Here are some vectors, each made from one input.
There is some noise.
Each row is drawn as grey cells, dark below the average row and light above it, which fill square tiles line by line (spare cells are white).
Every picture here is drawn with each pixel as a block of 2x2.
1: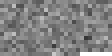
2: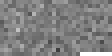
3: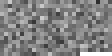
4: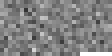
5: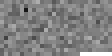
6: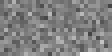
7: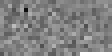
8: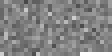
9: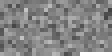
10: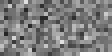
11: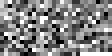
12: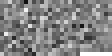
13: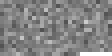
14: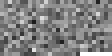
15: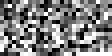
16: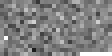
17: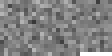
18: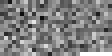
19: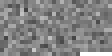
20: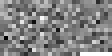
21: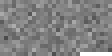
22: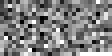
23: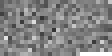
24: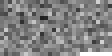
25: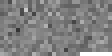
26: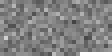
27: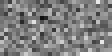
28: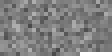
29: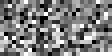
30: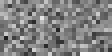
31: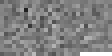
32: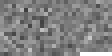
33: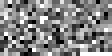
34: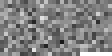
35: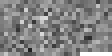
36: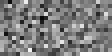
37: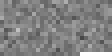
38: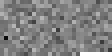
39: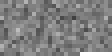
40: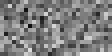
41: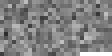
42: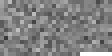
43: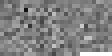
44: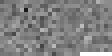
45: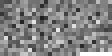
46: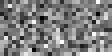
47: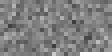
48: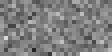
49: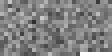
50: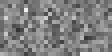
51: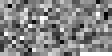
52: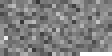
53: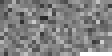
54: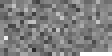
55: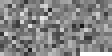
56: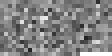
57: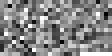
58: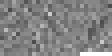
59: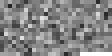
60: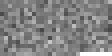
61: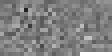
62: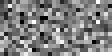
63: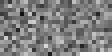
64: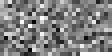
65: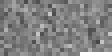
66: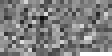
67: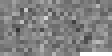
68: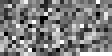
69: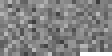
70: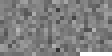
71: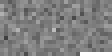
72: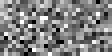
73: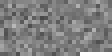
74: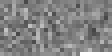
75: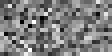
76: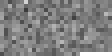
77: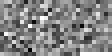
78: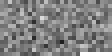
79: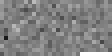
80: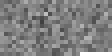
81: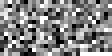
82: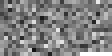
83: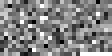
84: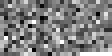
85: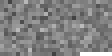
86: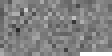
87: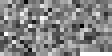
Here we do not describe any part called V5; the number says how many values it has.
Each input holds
a point on a 6-point line, together with either a point on a 6-point line, or a value of V5.
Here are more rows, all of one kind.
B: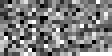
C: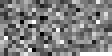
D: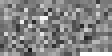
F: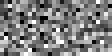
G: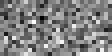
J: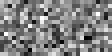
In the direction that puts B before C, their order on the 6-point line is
G, D, J, B, F, C.
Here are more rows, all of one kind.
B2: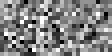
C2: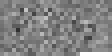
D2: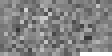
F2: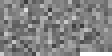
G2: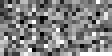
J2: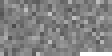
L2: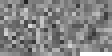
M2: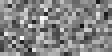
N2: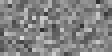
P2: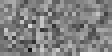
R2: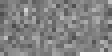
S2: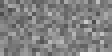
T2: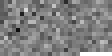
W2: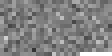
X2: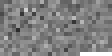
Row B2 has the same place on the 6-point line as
C2, D2, M2 and S2.
